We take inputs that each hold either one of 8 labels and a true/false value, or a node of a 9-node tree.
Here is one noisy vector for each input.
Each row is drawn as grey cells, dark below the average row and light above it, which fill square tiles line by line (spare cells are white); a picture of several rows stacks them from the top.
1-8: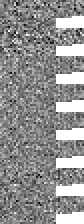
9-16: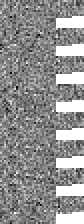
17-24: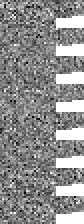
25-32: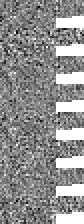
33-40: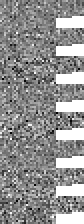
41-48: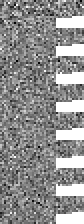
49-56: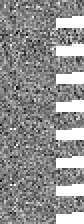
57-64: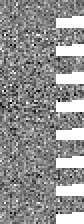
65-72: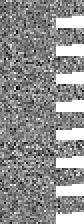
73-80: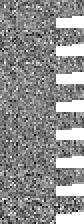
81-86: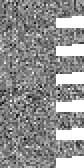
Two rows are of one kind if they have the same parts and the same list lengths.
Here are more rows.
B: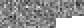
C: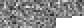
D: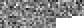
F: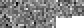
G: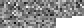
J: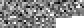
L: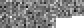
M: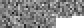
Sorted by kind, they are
B, C, D, G
F, J, L, M

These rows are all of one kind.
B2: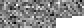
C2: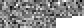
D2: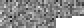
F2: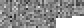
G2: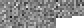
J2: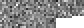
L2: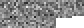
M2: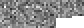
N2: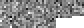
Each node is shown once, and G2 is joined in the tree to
L2.
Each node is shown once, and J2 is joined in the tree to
D2, L2 and M2.
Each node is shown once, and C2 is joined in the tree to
B2 and M2.
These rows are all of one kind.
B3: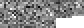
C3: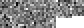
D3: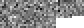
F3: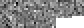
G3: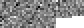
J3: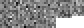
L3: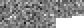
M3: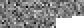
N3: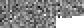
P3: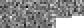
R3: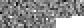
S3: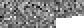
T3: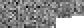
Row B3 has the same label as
J3 and T3.
